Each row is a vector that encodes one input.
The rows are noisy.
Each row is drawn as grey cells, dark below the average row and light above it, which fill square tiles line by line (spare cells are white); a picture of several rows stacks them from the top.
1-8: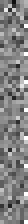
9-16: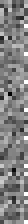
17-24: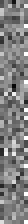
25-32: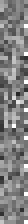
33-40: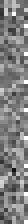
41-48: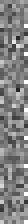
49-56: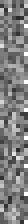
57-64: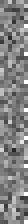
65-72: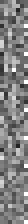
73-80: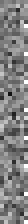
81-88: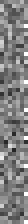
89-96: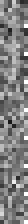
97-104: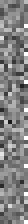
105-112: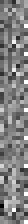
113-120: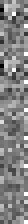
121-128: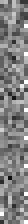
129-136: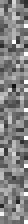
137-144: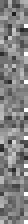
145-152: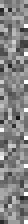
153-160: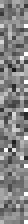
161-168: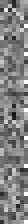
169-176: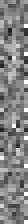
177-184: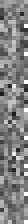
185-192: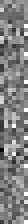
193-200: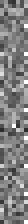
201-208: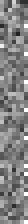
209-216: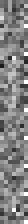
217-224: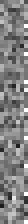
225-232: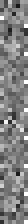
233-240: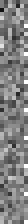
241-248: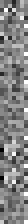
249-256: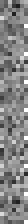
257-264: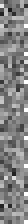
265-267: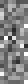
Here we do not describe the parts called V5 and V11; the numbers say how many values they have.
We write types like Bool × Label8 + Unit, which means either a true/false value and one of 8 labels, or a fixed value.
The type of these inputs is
Bool × V5 + Line10 × (Line13 + V11).
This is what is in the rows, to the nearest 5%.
About 80% of them hold a point on a 10-point line, together with either a point on a 13-point line, or a value of V11. The rest hold a true/false value and a value of V5.
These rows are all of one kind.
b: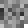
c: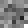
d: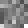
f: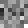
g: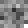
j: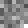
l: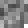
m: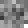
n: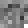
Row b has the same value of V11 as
f, g and m.
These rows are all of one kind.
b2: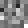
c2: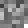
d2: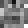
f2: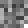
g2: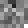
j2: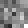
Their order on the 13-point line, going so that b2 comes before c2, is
g2, d2, j2, f2, b2, c2.
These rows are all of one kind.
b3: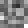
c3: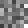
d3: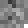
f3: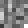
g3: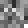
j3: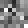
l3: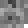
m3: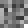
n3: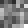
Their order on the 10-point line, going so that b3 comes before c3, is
j3, g3, b3, d3, l3, m3, f3, c3, n3.
